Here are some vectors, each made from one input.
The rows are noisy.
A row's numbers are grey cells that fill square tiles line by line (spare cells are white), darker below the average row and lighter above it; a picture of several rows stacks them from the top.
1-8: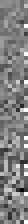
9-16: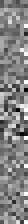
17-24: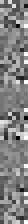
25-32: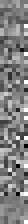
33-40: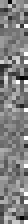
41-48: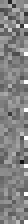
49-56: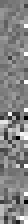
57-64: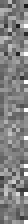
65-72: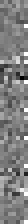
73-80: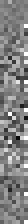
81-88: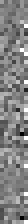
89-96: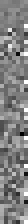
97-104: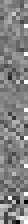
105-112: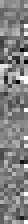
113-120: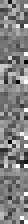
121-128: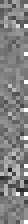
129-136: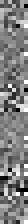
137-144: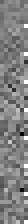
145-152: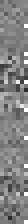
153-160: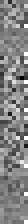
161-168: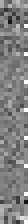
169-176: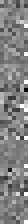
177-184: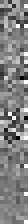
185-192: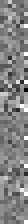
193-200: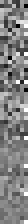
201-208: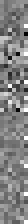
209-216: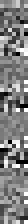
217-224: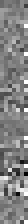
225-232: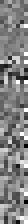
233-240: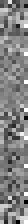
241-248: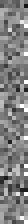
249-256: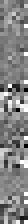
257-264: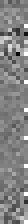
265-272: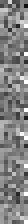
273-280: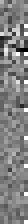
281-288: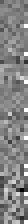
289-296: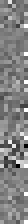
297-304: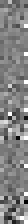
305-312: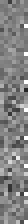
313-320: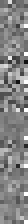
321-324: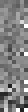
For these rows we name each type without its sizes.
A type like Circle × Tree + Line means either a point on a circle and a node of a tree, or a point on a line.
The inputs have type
Bool × Circle.
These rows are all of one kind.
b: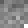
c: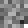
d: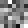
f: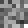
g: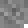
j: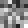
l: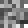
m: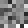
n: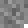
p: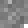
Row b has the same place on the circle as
g, l and n.
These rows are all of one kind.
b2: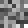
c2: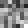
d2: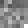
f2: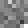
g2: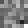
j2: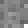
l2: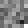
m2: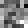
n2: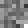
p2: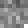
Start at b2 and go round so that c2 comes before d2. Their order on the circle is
b2, f2, l2, m2, n2, p2, c2, j2, g2, d2.
